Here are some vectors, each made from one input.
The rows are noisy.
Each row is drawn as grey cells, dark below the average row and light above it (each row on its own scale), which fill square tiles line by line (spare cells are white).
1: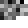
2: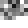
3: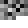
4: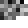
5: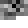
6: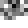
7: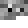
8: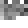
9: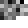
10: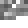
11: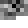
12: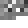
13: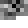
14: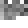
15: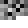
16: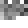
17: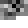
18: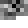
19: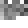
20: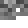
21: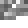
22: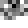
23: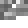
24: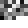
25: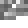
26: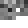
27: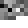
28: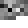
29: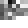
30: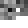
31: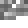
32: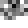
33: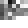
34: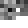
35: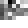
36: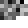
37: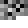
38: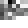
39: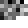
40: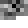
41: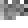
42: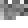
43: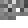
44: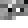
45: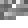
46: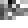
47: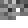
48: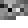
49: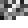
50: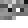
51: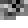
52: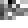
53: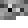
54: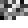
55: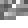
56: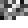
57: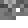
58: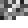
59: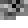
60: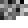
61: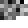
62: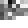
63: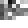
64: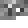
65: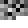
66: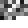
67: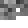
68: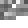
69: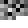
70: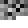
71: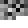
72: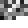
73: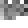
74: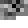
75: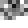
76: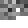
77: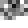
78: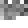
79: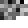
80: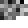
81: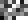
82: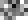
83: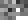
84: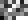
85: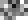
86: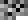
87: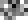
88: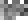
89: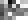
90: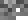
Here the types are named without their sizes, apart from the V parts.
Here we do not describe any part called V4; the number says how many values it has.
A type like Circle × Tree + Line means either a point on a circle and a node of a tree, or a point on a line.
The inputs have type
Bool × Bool × Bool + Line × V4.
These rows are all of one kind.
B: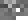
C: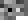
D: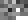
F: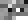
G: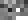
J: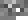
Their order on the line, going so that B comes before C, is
F, J, B, G, D, C.
